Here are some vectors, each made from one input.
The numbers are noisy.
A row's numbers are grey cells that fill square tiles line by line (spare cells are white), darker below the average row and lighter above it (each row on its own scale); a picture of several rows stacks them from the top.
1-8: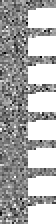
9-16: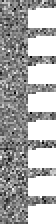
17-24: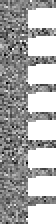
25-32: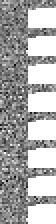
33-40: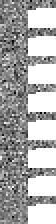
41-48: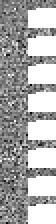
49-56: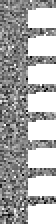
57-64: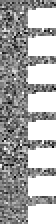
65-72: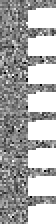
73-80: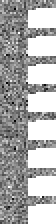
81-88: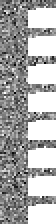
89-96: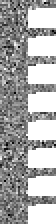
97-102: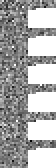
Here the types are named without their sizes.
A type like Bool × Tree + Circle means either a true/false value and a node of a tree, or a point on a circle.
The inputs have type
List(Circle).
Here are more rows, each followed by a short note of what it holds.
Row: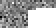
a list of two items
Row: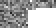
the empty list
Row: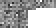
a list of three items
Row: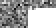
a list of one item
